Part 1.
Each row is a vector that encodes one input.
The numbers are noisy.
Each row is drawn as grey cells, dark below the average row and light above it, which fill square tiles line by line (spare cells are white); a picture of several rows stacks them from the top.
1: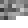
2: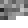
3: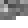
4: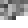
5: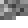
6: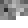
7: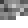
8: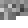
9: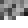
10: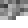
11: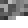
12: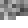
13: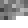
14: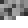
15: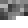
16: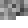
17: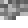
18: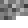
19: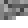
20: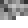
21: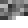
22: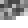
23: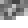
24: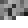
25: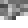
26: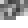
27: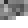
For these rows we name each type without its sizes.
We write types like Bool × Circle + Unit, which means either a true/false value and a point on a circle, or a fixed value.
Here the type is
Bool × Bool × Bool.
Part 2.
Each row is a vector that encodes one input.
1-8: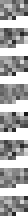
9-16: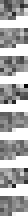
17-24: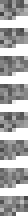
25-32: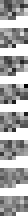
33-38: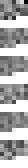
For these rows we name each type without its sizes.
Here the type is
Line.
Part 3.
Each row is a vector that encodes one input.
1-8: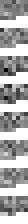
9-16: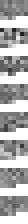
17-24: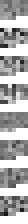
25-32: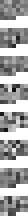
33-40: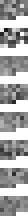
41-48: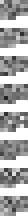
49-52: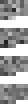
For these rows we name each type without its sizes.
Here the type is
Line.
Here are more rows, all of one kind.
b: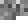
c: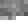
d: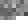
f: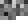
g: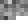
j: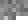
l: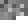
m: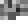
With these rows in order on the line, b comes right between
g and m.
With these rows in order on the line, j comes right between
c and m.
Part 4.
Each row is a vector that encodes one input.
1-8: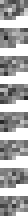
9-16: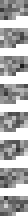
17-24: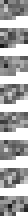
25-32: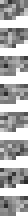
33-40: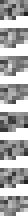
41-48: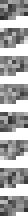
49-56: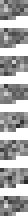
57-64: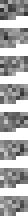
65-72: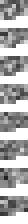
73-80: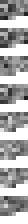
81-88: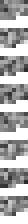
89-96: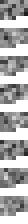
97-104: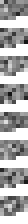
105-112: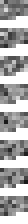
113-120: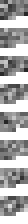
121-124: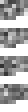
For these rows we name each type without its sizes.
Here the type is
Bool × Bool × Bool.
